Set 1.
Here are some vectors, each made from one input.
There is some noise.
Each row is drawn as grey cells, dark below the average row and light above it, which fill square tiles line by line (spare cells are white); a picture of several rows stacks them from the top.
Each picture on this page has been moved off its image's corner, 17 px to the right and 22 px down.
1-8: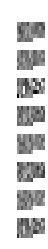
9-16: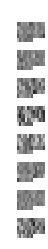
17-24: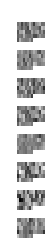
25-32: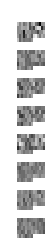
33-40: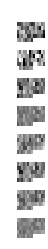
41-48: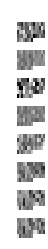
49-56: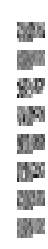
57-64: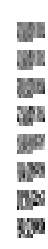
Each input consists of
a point on a 6-point line, together with either a fixed value, or a node of an 8-node tree.
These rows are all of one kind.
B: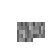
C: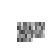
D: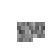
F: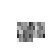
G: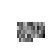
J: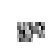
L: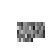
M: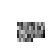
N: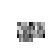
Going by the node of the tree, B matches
J, L and M.
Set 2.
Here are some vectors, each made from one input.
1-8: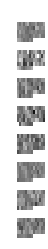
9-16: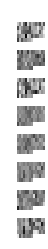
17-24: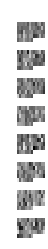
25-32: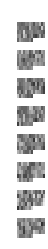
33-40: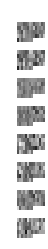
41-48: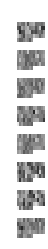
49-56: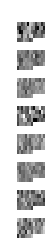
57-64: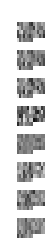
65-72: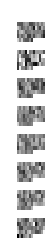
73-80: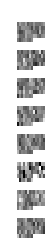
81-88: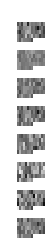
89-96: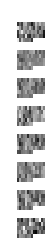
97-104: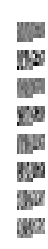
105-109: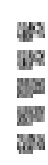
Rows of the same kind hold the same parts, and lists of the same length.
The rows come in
3 kinds.
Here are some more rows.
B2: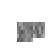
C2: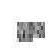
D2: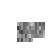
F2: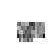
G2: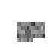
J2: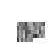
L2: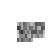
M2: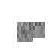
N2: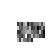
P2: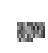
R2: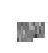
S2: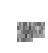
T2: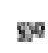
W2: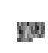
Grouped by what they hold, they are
B2, L2, M2, N2, P2, S2, W2
C2, D2, J2, R2, T2
F2, G2

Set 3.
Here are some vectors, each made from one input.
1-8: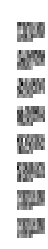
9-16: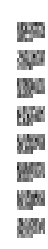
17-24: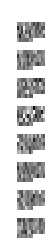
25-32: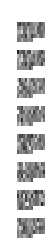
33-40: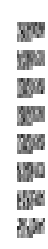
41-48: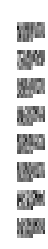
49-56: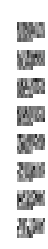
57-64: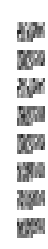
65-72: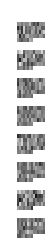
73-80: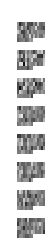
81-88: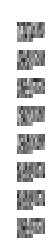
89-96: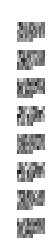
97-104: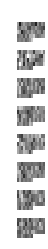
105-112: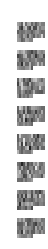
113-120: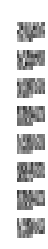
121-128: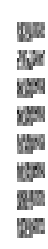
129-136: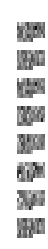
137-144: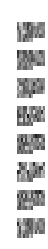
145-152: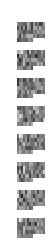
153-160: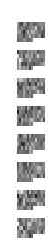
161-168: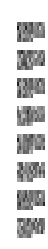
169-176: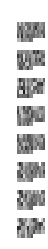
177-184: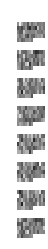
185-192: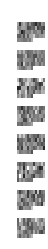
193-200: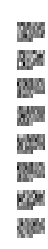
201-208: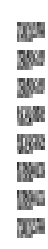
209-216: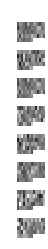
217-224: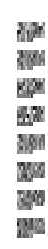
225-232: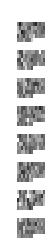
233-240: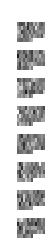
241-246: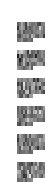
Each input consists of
a point on a 20-point line, together with either a fixed value, or five true/false values.
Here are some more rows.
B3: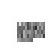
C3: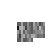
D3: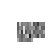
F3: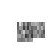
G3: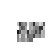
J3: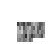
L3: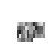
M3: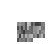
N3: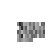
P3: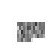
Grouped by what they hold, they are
B3, C3, D3, F3, J3, M3, N3, P3
G3, L3

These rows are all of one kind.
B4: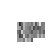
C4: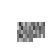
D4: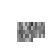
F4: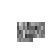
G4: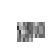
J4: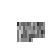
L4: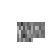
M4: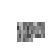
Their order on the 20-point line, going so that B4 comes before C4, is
M4, G4, F4, D4, B4, C4, J4, L4.
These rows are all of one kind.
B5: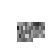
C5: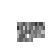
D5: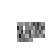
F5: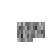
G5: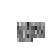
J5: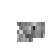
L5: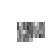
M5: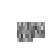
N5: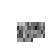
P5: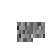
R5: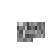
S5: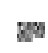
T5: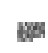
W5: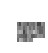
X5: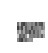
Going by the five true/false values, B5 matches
D5, N5, P5 and W5.
